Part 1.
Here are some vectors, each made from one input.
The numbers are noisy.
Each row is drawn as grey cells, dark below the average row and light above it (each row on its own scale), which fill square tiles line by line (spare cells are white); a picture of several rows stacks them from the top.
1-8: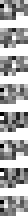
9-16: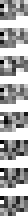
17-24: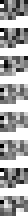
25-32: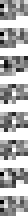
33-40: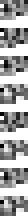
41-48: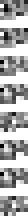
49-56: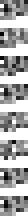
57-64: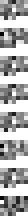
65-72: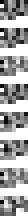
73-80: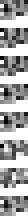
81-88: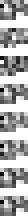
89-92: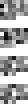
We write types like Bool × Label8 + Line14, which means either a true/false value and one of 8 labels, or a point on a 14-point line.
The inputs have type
Line5.
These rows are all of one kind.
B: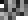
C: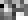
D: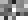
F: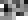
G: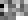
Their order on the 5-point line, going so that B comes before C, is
B, F, D, G, C.
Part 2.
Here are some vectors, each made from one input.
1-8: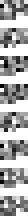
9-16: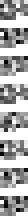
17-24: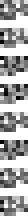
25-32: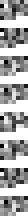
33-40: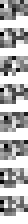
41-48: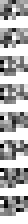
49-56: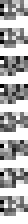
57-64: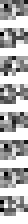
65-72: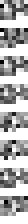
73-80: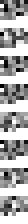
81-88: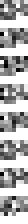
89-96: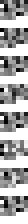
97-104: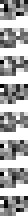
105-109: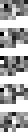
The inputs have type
Line8.
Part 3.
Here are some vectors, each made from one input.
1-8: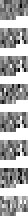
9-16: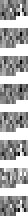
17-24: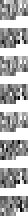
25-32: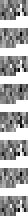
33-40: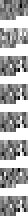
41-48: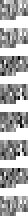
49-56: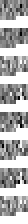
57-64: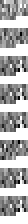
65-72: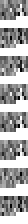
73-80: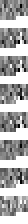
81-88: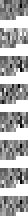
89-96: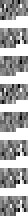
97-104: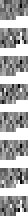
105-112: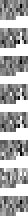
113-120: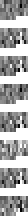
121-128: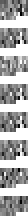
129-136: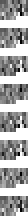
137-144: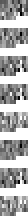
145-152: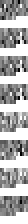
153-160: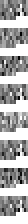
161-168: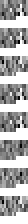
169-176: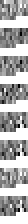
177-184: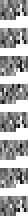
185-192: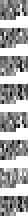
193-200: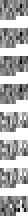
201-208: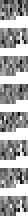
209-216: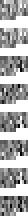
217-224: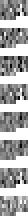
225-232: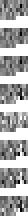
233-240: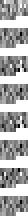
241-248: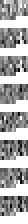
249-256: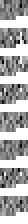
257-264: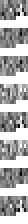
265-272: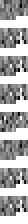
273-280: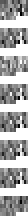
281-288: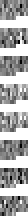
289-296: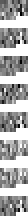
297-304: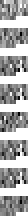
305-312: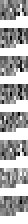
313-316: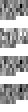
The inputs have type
Bool × Bool × Bool.
